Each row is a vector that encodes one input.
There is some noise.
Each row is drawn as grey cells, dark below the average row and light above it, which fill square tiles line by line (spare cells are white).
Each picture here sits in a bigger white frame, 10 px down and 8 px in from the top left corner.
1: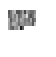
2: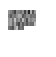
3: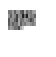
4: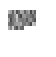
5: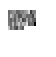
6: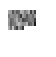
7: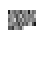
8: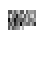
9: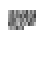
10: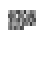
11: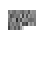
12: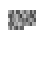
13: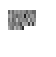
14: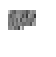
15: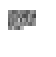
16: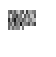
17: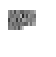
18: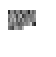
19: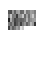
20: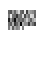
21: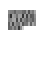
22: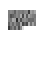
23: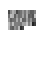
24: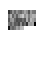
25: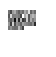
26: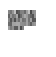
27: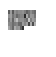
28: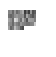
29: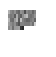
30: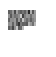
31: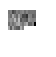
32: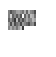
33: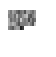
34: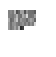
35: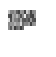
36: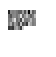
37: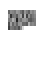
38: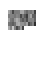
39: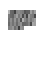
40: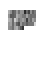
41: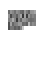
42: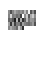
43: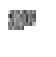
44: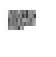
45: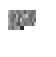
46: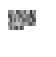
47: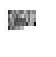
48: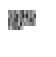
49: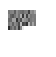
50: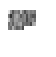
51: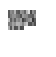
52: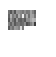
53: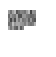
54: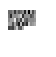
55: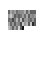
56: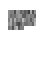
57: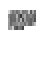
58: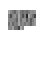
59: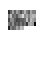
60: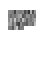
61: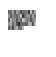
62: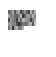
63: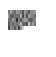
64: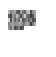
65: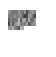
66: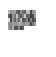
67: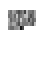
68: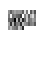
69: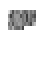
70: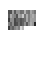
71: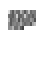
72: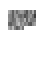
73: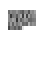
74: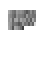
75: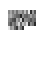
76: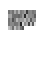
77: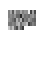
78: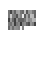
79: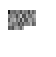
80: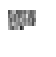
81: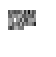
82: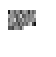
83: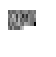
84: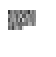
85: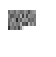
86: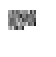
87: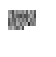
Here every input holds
a point on a 6-point line, together with a list of up to two points on a 4-point line.
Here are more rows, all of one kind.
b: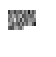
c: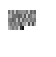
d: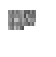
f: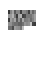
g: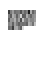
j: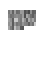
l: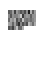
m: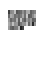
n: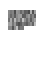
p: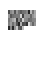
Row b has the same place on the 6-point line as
f, g and l.
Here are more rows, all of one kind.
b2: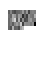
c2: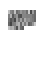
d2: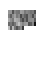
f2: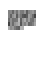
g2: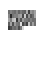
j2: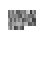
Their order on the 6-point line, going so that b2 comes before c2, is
g2, b2, f2, d2, c2, j2.
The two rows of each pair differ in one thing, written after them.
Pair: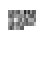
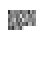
the place on the 6-point line
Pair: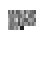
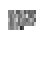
the place on the 4-point line in item 1 of the list
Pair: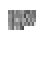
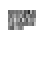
the place on the 6-point line
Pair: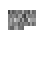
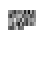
the place on the 4-point line in item 1 of the list
